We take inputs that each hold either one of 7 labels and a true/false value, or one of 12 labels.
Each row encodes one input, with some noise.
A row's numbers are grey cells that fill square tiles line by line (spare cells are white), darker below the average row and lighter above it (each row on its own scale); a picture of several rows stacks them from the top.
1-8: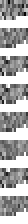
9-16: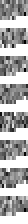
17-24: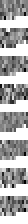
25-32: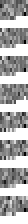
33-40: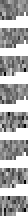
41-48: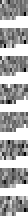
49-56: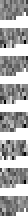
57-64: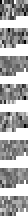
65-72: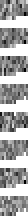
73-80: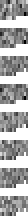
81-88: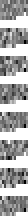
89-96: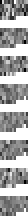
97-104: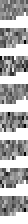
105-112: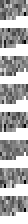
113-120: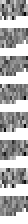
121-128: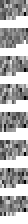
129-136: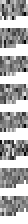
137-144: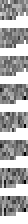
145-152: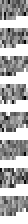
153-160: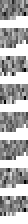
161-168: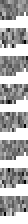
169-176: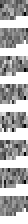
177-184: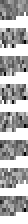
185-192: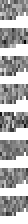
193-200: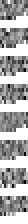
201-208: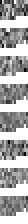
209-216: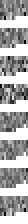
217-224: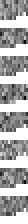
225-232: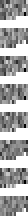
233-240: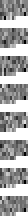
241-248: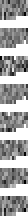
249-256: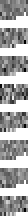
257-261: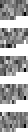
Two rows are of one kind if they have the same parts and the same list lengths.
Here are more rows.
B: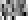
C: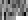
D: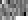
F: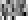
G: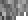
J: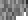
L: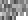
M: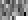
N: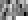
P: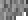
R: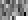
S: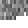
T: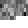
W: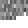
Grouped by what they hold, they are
B, C, D, F, M, N, R, T
G, J, L, P, S, W

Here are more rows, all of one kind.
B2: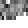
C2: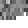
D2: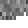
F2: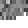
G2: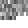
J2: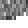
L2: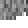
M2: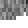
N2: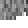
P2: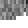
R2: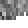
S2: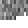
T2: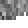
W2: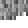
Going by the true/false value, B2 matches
G2, R2, T2 and W2.
